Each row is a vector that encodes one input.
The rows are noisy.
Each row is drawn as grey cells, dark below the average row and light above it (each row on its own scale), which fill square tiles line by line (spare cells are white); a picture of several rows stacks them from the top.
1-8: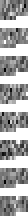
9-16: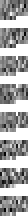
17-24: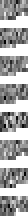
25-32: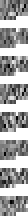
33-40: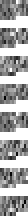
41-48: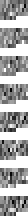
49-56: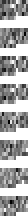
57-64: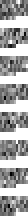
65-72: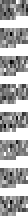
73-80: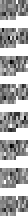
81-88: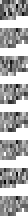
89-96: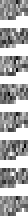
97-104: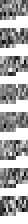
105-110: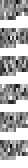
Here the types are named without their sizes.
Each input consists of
a true/false value, together with either a label, or a point on a line.
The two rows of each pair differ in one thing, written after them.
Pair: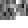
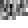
the true/false value
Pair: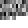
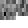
the label
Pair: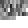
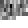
the label
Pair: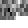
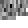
the true/false value
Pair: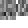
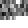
the label
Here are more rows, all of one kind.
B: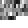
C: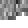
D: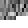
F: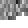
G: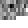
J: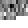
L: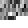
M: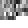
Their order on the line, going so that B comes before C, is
G, D, J, L, B, M, C, F.
